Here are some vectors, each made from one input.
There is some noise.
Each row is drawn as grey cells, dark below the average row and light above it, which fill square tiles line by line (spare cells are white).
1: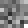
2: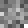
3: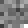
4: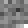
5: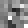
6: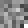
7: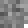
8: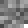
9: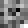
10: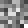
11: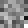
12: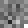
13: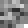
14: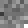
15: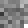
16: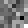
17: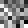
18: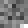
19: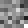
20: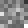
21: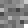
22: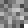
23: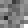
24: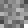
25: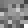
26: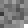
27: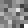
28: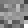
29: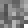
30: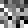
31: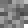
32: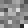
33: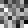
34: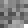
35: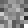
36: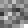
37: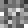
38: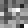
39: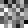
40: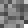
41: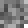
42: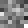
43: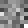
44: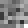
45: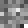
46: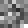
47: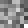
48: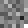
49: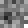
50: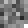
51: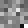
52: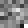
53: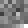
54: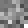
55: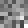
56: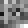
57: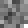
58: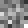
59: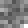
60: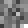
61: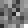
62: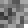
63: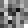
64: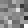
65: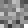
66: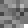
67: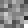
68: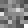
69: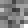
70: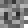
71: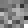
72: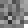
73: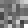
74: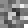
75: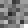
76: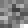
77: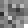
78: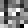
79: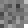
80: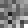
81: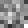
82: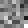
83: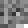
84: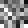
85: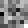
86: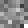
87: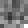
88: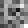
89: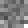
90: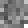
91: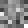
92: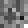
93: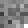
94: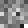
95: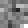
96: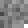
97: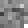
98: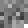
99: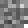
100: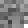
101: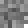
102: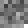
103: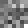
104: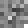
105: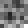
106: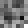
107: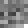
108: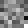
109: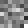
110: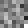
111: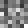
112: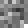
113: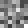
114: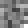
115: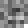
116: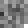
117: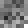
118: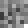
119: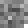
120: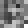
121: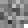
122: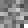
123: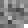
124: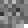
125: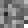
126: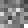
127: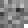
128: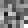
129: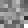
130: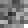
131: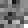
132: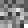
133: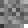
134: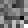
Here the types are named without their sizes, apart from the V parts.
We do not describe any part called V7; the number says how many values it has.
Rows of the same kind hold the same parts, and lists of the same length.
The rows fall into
3 kinds.
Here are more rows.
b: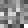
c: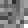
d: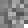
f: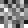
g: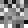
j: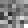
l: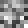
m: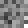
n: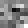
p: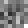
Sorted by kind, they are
b, l
c, d, j, m, n, p
f, g

